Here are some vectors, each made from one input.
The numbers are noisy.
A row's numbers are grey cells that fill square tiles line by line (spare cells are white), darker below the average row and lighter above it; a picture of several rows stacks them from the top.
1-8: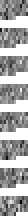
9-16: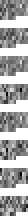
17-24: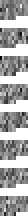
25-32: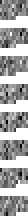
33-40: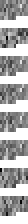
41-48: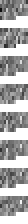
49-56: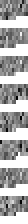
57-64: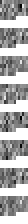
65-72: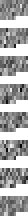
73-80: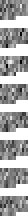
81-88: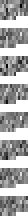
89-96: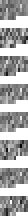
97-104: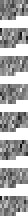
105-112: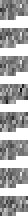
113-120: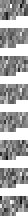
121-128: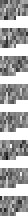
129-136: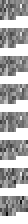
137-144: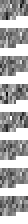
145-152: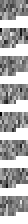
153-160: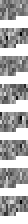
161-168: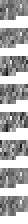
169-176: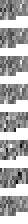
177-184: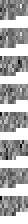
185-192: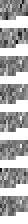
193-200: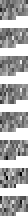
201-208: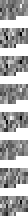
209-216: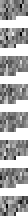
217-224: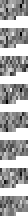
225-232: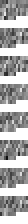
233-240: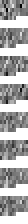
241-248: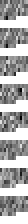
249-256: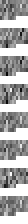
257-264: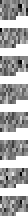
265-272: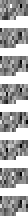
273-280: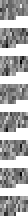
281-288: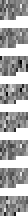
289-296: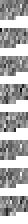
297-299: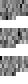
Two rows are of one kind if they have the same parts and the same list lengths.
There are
6 kinds of row.
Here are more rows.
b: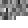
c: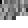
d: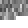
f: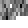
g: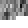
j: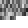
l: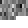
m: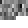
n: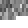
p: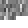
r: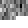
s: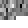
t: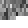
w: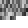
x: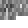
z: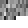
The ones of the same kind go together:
b, l, m, s
c, z
d, n
f, g, r, t
j, w
p, x

